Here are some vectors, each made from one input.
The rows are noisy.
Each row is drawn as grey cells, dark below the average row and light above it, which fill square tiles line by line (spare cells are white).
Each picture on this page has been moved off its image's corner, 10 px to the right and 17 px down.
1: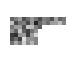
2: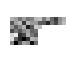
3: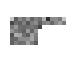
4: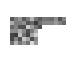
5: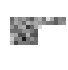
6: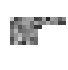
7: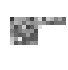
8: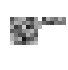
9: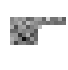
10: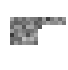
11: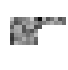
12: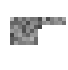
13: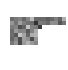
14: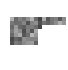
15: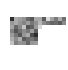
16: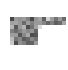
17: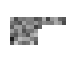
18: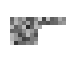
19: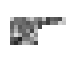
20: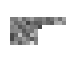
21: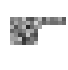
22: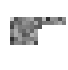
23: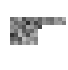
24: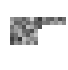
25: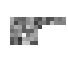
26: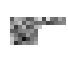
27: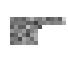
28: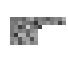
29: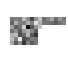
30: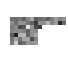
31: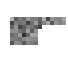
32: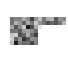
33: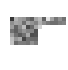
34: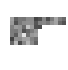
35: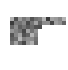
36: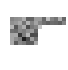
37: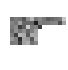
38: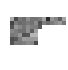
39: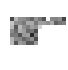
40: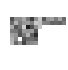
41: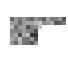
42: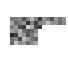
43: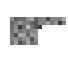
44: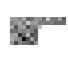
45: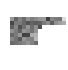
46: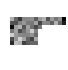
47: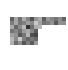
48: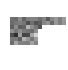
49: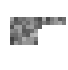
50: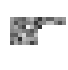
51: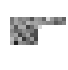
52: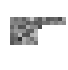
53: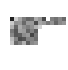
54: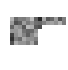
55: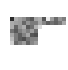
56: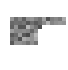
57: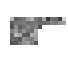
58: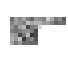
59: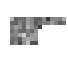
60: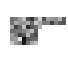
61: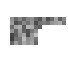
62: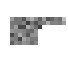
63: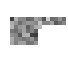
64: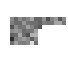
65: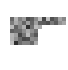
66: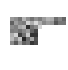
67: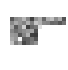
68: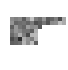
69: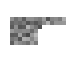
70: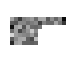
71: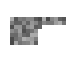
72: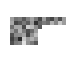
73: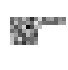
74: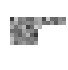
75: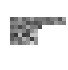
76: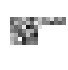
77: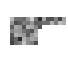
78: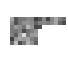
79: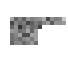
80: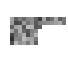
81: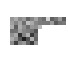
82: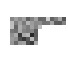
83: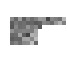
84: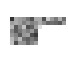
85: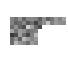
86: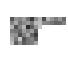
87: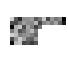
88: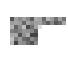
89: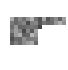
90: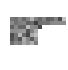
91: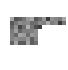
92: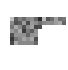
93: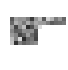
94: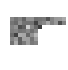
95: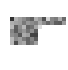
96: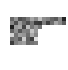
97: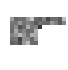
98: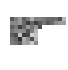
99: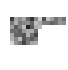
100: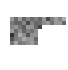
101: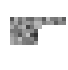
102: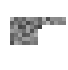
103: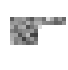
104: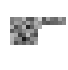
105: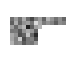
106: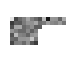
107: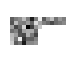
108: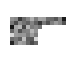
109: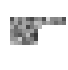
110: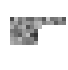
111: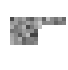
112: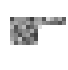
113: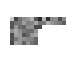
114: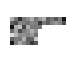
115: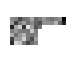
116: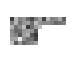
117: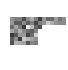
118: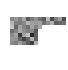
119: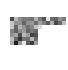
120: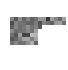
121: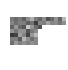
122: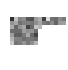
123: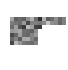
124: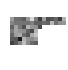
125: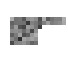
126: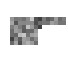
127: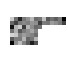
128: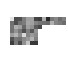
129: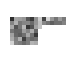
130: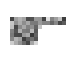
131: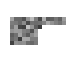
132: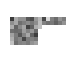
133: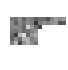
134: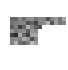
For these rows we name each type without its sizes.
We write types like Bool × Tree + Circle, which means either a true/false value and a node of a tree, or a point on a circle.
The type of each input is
(Bool × Bool × Bool + Unit) × Line + List(Circle).
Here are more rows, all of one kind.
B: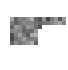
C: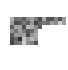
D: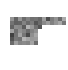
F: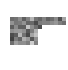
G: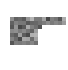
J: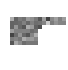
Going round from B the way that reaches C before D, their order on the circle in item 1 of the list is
B, C, D, J, G, F.
